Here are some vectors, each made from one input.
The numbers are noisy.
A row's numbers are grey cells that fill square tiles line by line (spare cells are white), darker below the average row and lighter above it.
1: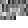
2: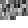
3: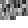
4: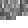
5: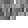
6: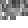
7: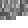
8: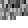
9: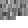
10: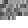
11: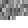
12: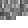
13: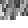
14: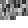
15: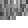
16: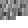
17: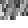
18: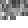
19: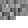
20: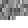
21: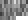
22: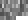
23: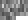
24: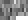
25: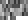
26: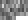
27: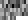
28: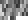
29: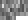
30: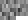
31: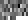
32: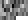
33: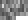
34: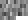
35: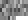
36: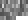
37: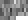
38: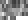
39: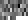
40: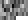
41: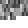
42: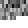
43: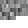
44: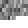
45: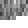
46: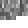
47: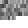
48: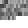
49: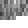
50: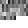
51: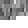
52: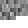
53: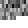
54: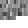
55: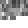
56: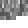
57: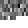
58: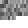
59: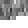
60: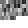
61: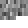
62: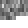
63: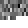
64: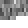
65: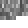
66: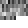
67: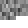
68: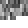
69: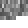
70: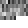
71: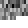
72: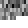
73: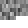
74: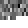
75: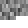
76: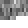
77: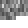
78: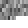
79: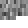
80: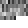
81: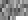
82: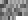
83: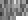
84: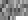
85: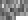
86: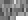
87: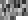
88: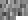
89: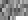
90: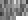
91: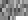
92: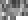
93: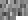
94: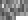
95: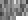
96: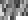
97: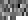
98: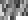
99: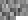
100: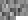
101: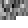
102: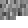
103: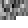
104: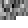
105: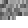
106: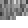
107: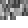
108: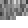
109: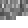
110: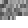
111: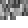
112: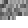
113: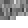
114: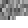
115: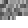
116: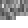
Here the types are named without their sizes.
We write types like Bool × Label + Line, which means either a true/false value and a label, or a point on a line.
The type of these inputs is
Bool × Bool × Bool + Label.
